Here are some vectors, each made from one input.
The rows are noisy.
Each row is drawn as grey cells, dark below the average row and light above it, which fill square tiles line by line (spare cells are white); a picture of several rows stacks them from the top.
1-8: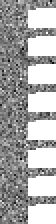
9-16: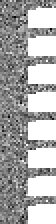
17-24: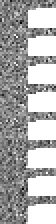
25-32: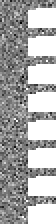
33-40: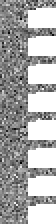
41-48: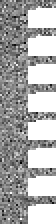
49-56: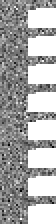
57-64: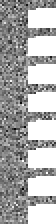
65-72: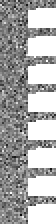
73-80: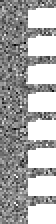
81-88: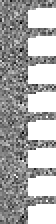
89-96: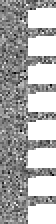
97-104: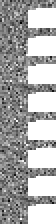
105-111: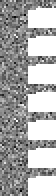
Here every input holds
either one of 7 labels, or a point on a 5-point line and a true/false value.
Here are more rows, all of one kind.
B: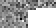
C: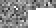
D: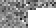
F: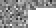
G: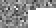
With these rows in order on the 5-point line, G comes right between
C and D.
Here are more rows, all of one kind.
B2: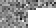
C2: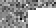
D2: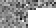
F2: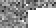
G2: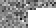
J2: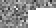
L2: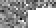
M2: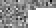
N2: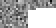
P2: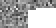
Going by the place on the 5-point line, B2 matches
C2, D2, M2 and N2.
